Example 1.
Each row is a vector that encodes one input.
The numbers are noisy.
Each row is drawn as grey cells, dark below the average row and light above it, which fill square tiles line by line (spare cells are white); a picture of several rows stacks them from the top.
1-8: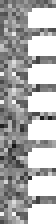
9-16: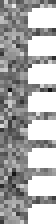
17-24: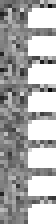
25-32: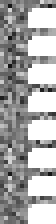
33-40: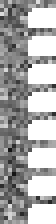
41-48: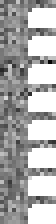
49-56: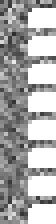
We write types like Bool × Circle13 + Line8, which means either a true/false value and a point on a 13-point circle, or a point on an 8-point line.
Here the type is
Line4 × Line5.
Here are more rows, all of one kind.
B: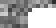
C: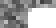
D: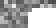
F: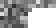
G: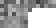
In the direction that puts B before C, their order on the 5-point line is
D, B, F, C, G.
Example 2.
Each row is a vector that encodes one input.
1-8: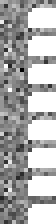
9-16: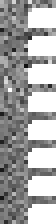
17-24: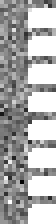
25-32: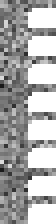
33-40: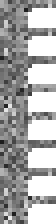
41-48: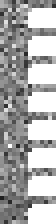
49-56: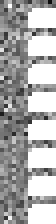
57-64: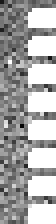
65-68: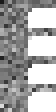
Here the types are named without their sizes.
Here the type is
Label.
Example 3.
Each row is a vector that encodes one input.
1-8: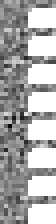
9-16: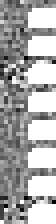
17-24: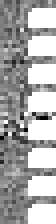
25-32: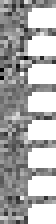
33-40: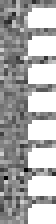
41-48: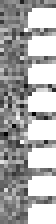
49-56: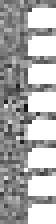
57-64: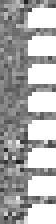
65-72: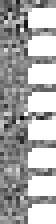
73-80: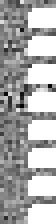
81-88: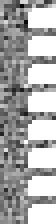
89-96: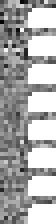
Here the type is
Circle11 + Unit.
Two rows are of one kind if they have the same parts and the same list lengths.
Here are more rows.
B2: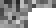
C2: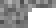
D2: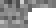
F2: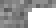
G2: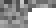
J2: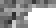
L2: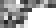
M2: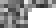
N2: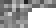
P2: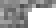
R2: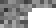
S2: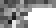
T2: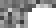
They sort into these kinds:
B2, C2, D2, F2, G2, L2, M2, N2, P2, R2, T2
J2, S2

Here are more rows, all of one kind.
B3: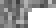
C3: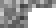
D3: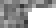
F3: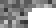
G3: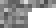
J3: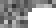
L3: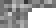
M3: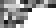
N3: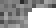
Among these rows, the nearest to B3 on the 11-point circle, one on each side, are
G3 and N3.
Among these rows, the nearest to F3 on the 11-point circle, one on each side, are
D3 and J3.
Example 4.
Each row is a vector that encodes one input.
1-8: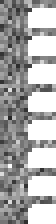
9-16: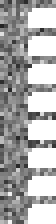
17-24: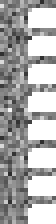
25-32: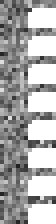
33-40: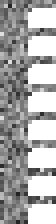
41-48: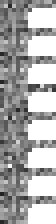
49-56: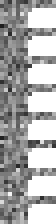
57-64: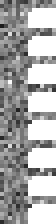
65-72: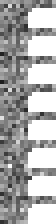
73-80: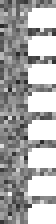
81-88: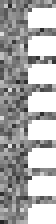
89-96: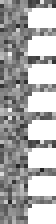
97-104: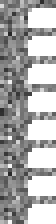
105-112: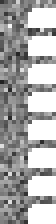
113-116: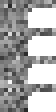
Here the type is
Label7.
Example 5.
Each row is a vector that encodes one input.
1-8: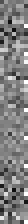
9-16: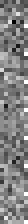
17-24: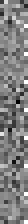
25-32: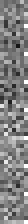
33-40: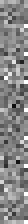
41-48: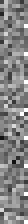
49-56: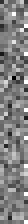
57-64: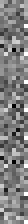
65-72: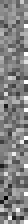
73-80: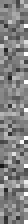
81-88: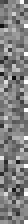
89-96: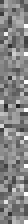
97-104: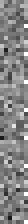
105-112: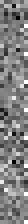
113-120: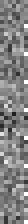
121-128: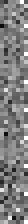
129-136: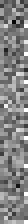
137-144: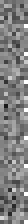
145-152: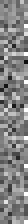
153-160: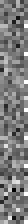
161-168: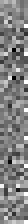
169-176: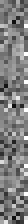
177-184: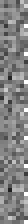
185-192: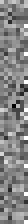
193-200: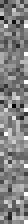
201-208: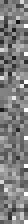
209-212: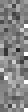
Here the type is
Tree20.
